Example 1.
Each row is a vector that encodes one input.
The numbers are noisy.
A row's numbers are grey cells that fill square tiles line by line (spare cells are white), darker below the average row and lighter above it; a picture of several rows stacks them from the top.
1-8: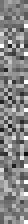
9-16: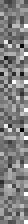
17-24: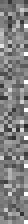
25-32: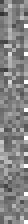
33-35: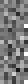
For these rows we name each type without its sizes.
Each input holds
a node of a tree.
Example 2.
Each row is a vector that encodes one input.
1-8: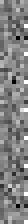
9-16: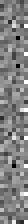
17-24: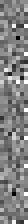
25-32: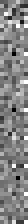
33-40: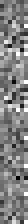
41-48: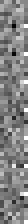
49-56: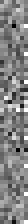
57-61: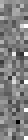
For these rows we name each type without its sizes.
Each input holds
either a point on a circle, or a fixed value.
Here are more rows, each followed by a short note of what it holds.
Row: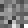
a point on a circle
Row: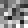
a fixed value
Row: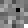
a point on a circle
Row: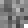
a point on a circle
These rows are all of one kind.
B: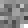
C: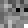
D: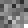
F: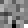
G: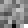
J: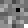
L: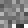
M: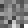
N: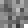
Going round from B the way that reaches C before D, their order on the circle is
B, G, F, J, C, D, M, L, N.
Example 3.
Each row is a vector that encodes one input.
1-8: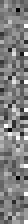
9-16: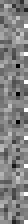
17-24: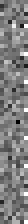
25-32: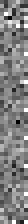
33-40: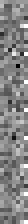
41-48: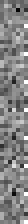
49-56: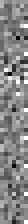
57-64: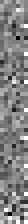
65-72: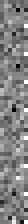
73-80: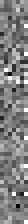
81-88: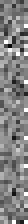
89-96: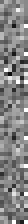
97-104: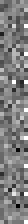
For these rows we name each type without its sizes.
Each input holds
either a point on a circle, or a fixed value.
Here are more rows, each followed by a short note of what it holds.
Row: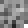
a point on a circle
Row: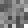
a point on a circle
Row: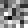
a fixed value
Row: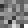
a point on a circle
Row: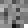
a point on a circle
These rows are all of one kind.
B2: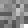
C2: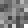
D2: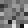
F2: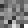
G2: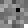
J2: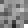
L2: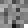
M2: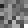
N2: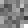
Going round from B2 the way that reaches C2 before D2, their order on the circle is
B2, N2, C2, D2, F2, M2, G2, L2, J2.
